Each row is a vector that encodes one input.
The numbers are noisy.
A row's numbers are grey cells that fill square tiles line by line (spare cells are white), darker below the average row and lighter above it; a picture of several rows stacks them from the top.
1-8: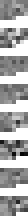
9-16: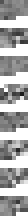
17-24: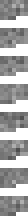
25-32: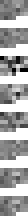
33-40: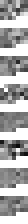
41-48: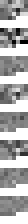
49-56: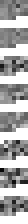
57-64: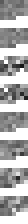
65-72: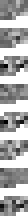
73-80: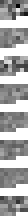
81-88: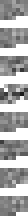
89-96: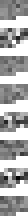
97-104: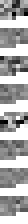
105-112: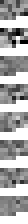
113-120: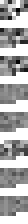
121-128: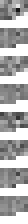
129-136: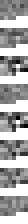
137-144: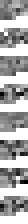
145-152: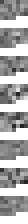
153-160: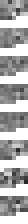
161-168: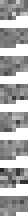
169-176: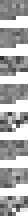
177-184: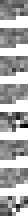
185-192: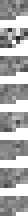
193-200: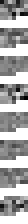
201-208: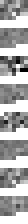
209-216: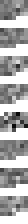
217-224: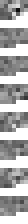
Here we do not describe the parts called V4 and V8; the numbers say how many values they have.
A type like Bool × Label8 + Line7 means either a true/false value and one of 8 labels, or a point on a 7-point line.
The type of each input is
(Line5 + Line10) × V8 + V4.
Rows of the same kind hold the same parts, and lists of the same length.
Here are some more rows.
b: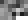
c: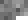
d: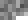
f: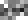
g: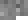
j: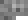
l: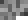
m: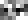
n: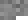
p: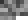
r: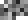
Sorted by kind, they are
b, d, g, n
c, j, l, p
f, m, r

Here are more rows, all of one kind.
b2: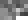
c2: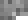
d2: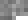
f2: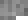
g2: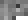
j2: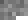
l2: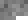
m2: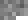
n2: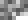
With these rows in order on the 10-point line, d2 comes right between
b2 and l2.
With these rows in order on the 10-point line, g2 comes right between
f2 and m2.
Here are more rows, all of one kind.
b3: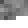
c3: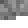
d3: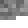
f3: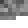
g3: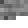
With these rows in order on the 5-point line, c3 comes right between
b3 and d3.
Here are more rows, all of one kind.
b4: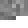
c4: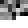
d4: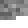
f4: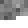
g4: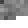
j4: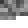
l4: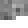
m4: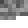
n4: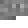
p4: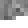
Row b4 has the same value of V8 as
c4 and n4.
